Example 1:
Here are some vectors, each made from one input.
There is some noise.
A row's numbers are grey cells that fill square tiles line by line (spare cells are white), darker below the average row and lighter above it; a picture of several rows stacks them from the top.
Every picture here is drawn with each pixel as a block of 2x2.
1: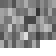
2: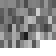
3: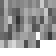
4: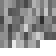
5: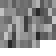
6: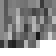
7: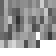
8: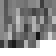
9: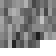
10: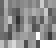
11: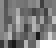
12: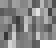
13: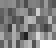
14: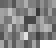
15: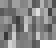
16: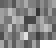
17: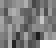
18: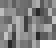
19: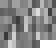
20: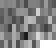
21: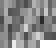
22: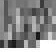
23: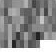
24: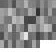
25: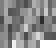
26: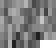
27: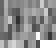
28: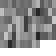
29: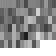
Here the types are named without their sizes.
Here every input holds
three true/false values.
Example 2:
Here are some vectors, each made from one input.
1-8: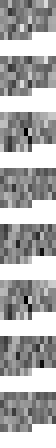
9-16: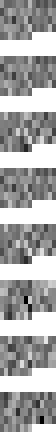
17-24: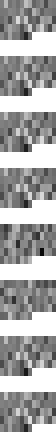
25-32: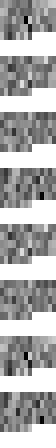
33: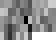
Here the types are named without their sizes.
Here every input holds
a point on a line.
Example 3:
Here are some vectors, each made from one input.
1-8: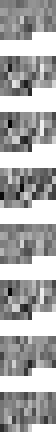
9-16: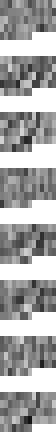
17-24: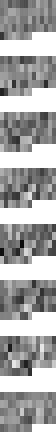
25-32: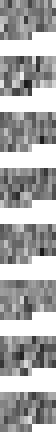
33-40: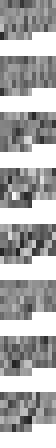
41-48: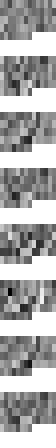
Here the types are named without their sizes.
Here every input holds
a point on a line.
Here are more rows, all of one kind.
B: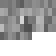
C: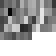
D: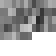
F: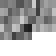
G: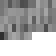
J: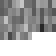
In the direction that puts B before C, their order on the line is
D, J, G, B, F, C.
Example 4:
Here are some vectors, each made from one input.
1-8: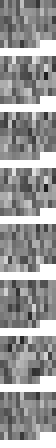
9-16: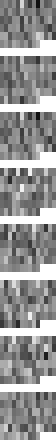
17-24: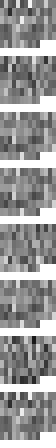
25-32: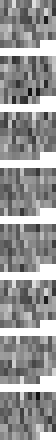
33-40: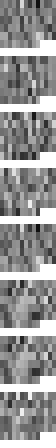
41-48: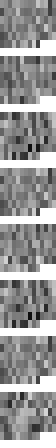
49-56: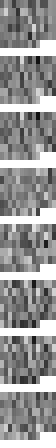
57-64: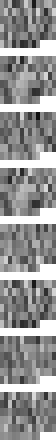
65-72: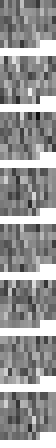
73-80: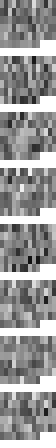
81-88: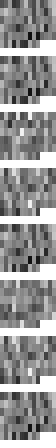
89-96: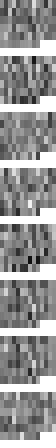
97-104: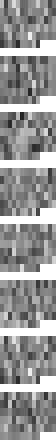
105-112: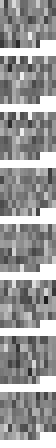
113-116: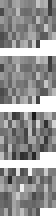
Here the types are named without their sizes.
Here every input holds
a point on a line.
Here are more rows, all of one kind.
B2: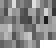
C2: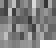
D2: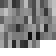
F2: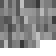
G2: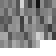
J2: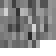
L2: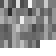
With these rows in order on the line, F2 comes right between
G2 and J2.
